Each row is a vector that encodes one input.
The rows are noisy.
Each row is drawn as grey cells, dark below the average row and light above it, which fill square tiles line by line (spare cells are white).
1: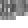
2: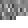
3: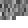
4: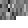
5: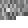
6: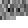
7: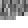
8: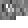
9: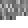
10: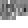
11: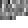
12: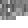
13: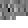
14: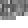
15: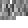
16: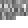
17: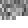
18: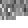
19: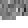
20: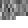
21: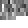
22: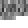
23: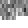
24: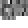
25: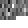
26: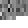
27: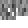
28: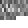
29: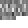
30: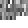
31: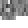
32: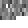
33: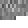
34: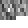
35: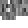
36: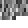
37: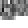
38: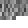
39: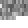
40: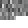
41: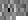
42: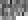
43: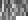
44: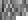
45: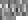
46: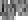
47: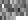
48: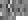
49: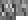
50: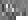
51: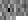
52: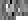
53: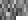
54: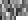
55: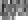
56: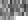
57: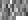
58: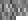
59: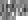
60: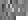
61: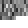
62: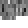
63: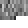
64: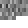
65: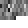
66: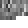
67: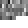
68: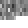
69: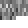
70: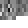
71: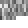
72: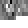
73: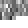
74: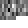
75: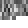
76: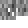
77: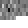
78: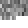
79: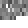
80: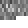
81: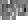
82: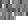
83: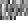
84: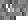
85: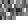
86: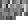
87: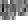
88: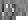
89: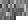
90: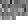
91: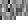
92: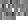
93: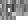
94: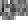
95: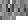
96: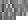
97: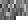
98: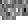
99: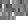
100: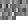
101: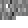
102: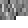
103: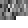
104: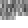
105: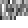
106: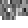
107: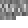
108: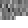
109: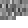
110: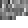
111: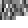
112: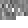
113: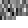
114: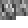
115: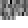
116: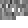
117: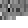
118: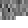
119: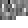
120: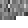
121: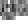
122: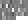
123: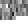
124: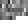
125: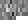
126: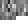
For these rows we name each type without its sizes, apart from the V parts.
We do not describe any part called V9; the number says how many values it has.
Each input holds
a true/false value, together with either a point on a circle, or a value of V9.
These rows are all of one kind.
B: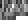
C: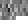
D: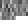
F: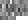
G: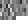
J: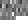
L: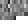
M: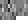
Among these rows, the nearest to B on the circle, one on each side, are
D and J.
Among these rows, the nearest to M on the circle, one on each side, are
G and L.
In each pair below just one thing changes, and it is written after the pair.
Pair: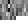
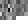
the true/false value
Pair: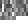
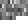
the true/false value
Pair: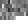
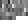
the true/false value
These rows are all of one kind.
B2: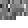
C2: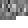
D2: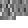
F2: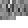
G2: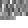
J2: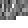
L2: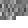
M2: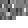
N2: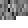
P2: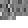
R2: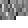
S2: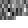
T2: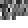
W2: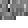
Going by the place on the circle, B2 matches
D2, P2 and T2.
